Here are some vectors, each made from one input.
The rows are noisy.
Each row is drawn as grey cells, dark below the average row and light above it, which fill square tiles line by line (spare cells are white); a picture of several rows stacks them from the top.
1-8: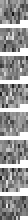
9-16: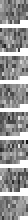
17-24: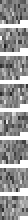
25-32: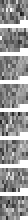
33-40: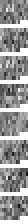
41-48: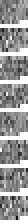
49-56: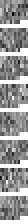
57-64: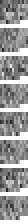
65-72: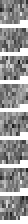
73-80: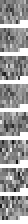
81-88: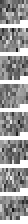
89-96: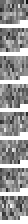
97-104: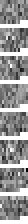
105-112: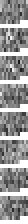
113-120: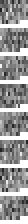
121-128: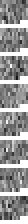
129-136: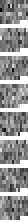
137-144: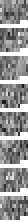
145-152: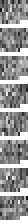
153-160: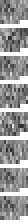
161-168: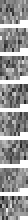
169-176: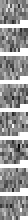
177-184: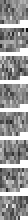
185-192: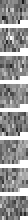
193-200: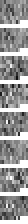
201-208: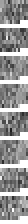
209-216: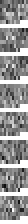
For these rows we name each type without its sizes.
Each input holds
a point on a line, together with either a point on a circle, or a fixed value.
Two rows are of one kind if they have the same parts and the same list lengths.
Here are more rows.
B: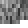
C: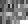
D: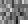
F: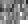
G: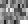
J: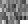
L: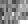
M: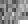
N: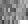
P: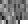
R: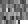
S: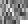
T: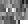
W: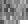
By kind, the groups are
B, D, G, J, P, R, S, T
C, F, L, M, N, W

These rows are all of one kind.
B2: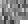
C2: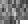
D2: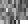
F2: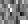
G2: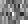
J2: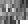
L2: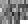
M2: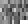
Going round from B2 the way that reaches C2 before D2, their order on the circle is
B2, L2, M2, G2, F2, C2, D2, J2.
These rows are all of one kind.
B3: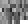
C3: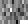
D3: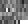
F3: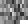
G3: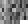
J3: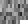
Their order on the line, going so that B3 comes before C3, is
D3, G3, B3, J3, F3, C3.
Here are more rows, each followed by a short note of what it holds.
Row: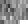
a point on a line
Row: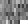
a point on a circle and a point on a line
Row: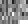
a point on a line
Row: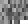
a point on a circle and a point on a line
